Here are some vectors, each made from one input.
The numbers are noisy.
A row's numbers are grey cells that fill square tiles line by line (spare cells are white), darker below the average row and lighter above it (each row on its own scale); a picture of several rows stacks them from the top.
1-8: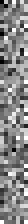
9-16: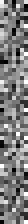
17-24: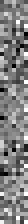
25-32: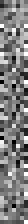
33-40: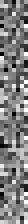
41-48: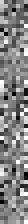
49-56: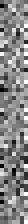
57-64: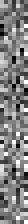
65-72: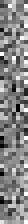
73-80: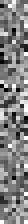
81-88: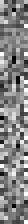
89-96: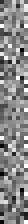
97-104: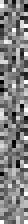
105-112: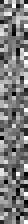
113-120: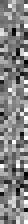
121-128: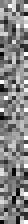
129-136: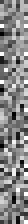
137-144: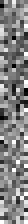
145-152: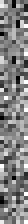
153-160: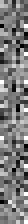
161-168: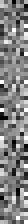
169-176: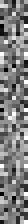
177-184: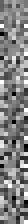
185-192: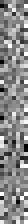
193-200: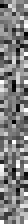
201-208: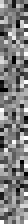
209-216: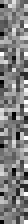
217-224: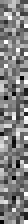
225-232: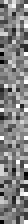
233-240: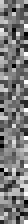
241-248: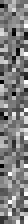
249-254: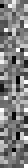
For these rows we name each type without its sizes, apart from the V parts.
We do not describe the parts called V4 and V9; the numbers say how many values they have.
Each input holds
either a node of a tree, or a true/false value, a value of V4 and a value of V9.
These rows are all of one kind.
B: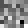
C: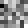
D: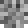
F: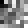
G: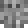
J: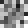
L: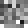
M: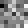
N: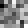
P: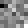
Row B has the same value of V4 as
J and P.
